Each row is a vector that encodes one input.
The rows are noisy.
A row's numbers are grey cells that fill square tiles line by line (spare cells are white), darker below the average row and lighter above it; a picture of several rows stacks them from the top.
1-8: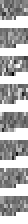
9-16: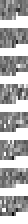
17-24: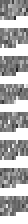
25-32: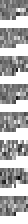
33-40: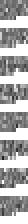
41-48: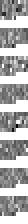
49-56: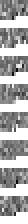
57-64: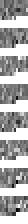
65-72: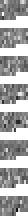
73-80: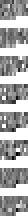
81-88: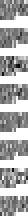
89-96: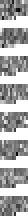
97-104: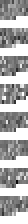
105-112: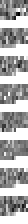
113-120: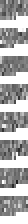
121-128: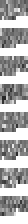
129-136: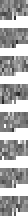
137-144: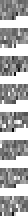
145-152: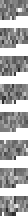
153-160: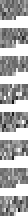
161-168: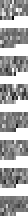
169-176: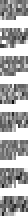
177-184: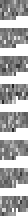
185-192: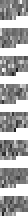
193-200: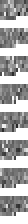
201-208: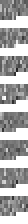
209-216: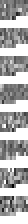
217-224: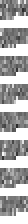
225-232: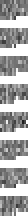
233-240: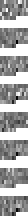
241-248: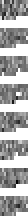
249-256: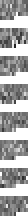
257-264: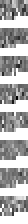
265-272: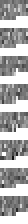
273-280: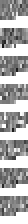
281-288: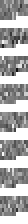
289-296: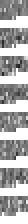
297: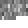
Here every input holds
a true/false value, together with either one of 8 labels, or a point on a 3-point line and a point on a 4-point line.
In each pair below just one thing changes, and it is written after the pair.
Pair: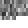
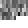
the true/false value
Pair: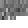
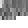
the place on the 3-point line
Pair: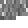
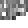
the true/false value
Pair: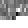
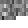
the place on the 3-point line
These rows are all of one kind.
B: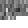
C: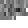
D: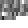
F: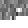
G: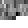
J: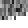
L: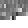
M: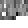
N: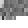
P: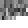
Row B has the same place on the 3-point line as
G, J, L and P.
